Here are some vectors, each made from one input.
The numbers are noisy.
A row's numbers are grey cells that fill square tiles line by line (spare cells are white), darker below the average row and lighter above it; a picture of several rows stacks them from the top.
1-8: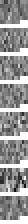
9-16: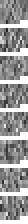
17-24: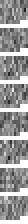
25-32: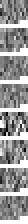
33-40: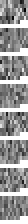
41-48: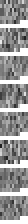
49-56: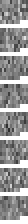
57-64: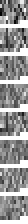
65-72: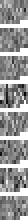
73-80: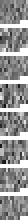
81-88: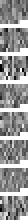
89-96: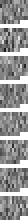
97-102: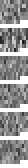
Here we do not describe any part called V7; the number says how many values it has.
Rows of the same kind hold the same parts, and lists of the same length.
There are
2 kinds of row.
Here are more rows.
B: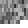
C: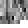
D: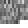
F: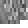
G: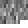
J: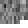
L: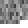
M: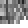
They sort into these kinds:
B, C, L, M
D, F, G, J

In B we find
a point on a 6-point line and a value of V7.
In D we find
three true/false values and a value of V7.
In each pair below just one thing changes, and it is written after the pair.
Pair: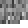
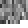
one of the three true/false values
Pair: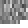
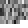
one of the three true/false values
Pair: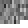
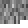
one of the three true/false values
